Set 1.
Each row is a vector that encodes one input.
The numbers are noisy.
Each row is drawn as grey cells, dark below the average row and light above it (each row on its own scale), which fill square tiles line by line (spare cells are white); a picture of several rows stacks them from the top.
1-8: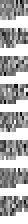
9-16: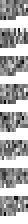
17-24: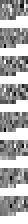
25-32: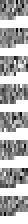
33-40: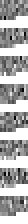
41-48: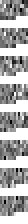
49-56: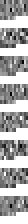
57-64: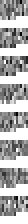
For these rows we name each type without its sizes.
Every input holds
either a fixed value, or four true/false values.
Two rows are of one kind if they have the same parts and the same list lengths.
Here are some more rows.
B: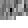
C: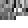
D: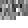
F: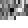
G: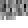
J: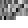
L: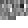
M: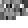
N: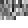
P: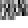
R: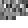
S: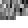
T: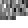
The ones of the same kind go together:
B, C, D, F, G, J, L, N, P
M, R, S, T

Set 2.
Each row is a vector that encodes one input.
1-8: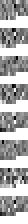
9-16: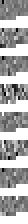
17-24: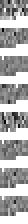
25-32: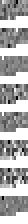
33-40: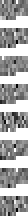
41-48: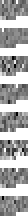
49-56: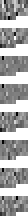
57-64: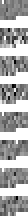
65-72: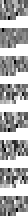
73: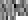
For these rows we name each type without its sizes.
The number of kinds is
2.
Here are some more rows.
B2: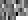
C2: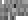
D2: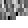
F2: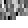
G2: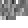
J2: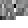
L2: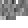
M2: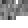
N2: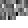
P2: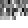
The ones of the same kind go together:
B2, C2, D2, F2, G2, J2, L2, M2, N2
P2

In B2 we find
four true/false values.
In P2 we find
a fixed value.
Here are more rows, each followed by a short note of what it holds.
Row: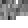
four true/false values
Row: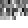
a fixed value
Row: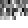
a fixed value
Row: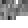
four true/false values
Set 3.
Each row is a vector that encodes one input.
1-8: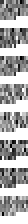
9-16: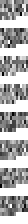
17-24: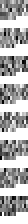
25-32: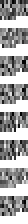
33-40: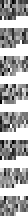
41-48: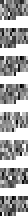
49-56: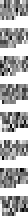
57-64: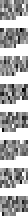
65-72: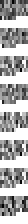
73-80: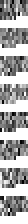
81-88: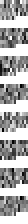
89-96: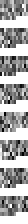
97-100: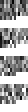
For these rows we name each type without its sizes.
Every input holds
four true/false values.
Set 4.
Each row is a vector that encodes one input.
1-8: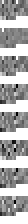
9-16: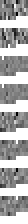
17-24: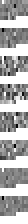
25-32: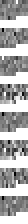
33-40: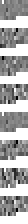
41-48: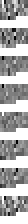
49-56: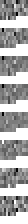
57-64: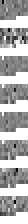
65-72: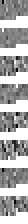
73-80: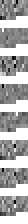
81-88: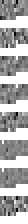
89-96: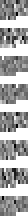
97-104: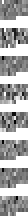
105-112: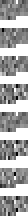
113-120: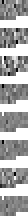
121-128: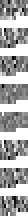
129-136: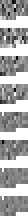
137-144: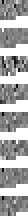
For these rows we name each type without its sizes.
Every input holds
either a fixed value, or four true/false values.
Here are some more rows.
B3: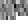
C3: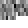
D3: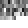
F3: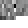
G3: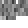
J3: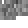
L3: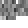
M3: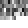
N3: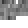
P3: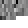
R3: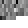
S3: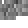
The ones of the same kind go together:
B3, C3, F3, G3, J3, L3, N3, P3, R3, S3
D3, M3

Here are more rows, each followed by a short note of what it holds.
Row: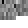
four true/false values
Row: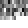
a fixed value
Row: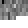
four true/false values
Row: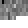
four true/false values
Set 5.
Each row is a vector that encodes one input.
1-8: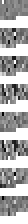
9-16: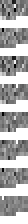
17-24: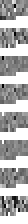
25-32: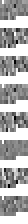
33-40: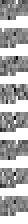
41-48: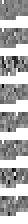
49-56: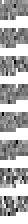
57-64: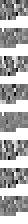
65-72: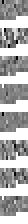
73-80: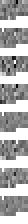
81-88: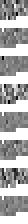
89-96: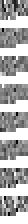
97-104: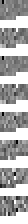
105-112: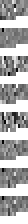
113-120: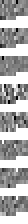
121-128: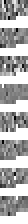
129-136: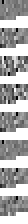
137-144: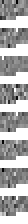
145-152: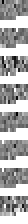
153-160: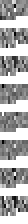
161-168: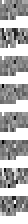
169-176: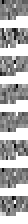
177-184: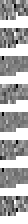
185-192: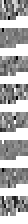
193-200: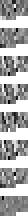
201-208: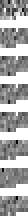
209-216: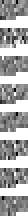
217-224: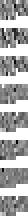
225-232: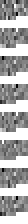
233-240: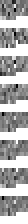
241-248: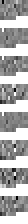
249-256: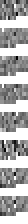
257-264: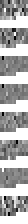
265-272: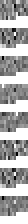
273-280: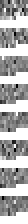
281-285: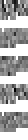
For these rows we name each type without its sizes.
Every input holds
either a fixed value, or four true/false values.
